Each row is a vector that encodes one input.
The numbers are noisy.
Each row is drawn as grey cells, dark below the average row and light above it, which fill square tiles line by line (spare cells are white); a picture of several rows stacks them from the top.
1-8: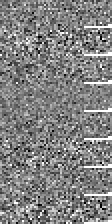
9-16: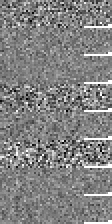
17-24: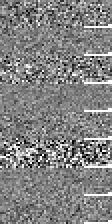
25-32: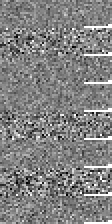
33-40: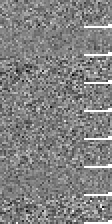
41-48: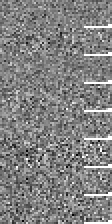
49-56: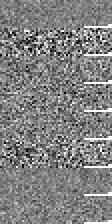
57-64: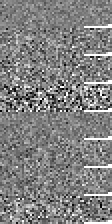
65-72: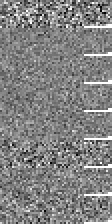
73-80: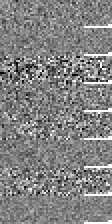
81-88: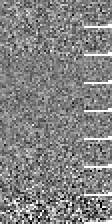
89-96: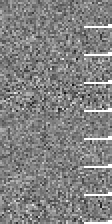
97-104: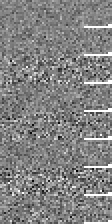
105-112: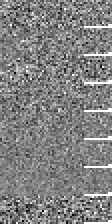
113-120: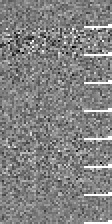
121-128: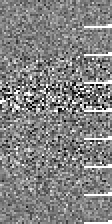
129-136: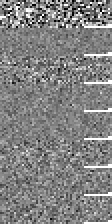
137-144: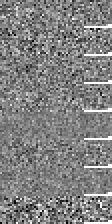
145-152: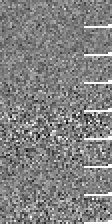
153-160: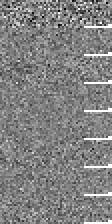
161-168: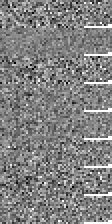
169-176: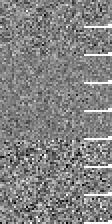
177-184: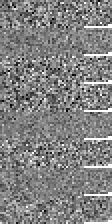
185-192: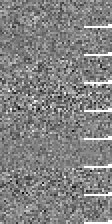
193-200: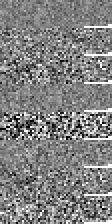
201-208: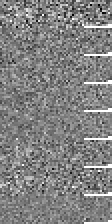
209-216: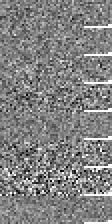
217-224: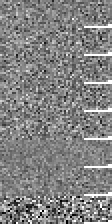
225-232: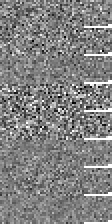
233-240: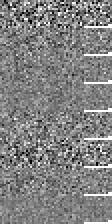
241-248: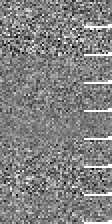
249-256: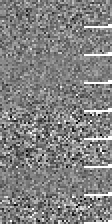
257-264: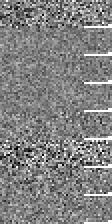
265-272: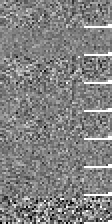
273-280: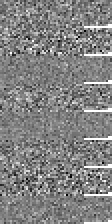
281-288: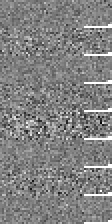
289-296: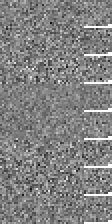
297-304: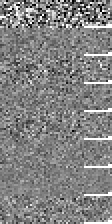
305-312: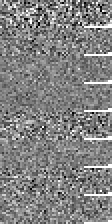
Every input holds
one of 6 labels.
